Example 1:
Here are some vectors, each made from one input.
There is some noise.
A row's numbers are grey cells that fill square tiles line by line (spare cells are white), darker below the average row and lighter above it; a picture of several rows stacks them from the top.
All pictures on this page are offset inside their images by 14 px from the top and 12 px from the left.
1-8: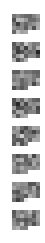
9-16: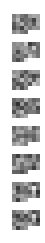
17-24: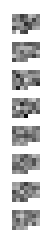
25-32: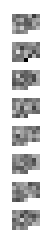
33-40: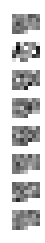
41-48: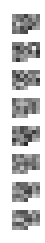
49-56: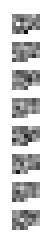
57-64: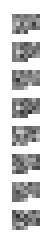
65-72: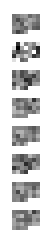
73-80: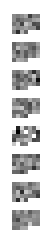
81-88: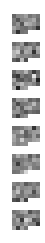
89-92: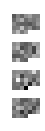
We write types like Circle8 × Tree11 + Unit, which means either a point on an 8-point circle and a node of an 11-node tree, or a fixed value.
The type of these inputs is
Line3 × Line6 + Unit.
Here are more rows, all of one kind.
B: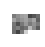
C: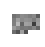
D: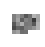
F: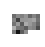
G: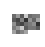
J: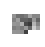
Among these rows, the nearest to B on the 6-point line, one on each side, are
D and F.
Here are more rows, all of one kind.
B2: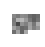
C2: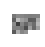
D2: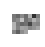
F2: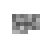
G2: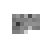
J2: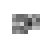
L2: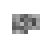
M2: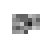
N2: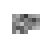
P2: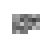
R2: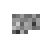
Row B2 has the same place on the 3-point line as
C2, D2, F2 and R2.
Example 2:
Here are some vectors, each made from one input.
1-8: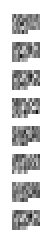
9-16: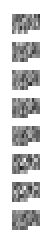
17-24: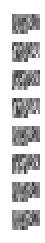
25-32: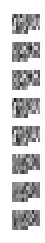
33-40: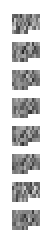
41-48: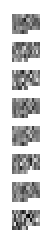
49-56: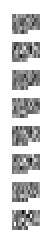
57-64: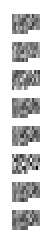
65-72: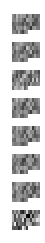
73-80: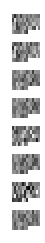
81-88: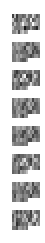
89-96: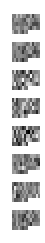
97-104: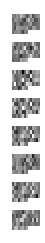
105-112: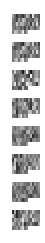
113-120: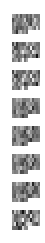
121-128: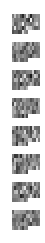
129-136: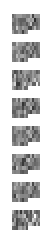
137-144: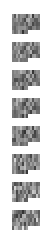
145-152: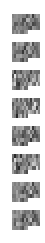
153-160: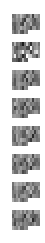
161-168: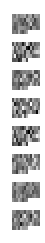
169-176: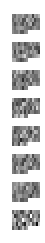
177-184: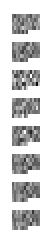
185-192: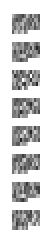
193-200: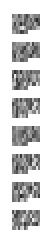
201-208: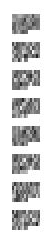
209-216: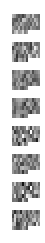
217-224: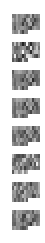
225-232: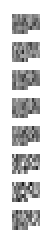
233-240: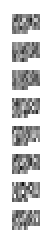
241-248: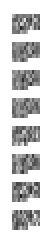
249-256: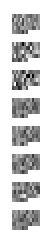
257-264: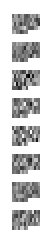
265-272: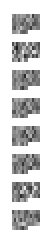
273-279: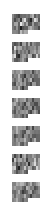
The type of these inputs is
Line11.
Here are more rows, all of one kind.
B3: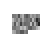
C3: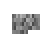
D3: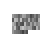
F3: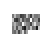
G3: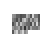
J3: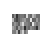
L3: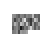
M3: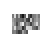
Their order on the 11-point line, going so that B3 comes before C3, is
B3, C3, D3, L3, G3, J3, F3, M3.
